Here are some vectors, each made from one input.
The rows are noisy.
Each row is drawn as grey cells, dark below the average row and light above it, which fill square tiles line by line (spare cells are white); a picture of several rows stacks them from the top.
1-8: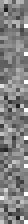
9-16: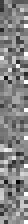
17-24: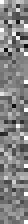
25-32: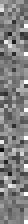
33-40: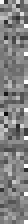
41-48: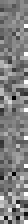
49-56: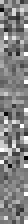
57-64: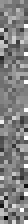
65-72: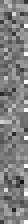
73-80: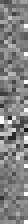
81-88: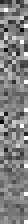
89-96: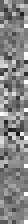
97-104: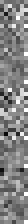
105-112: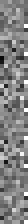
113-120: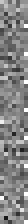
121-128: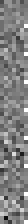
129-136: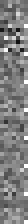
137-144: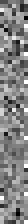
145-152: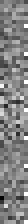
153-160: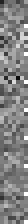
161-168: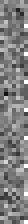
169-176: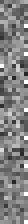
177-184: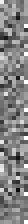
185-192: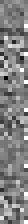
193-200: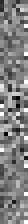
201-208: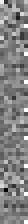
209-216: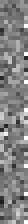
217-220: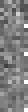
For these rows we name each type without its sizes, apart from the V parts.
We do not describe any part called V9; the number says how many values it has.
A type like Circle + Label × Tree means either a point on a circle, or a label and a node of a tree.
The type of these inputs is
Bool × Line × List(V9) + List(Circle).
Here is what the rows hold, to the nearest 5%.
About 75% of them hold a point on a line and a true/false value, together with a list of values of V9. The rest are lists of points on a circle.
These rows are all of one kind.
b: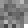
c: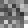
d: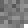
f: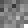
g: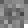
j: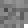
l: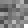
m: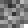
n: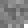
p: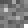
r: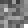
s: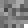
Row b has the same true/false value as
c, g and n.
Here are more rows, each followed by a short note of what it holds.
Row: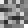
a list of two items
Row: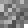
a point on a line and a true/false value, together with the empty list
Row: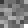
a point on a line and a true/false value, together with a list of one item
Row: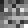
a point on a line and a true/false value, together with a list of one item
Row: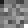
a point on a line and a true/false value, together with a list of one item
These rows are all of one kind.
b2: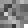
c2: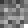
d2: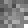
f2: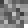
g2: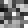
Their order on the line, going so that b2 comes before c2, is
d2, b2, g2, c2, f2.
